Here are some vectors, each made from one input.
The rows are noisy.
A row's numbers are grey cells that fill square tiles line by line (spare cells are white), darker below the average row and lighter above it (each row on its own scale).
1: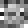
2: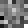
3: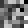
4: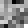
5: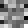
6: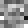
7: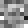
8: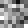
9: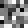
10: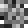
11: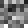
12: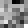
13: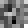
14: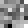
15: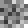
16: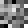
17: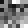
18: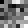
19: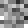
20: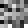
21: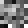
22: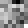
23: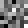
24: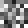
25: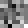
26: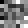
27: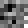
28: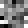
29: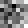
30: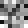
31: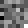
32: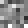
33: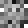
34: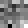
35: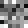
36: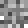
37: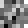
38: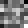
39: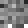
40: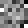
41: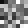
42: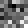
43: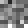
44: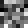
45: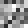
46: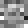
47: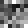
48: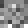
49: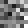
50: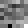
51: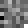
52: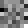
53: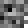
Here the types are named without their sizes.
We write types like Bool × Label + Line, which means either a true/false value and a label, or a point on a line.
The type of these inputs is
Label.
